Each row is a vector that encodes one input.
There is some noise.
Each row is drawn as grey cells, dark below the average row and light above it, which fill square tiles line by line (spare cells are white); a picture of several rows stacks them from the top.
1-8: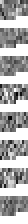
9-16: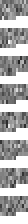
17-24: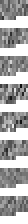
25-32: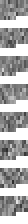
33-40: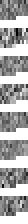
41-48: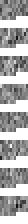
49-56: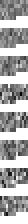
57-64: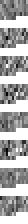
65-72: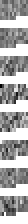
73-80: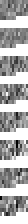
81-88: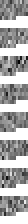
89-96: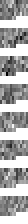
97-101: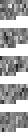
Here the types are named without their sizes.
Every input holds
a point on a line, together with either a point on a line, or four true/false values.
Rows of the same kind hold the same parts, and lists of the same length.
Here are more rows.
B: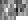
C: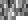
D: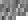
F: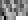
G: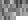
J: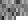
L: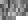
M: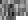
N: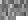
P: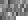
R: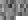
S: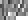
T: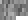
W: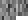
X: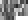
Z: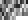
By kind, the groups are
B, C, D, G, L, N, P, R, S, T, W, X
F, J, M, Z

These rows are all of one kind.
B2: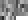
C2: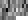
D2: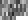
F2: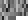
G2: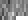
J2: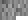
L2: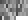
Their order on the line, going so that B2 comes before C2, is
D2, L2, J2, G2, F2, B2, C2.
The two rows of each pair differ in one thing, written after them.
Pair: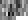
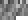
the place on the line
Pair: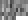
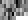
one of the four true/false values
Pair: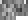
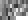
the place on the line
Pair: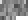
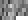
one of the four true/false values
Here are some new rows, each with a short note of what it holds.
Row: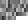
a point on a line and four true/false values
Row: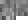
a point on each of two lines
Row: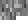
a point on a line and four true/false values
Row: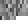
a point on a line and four true/false values
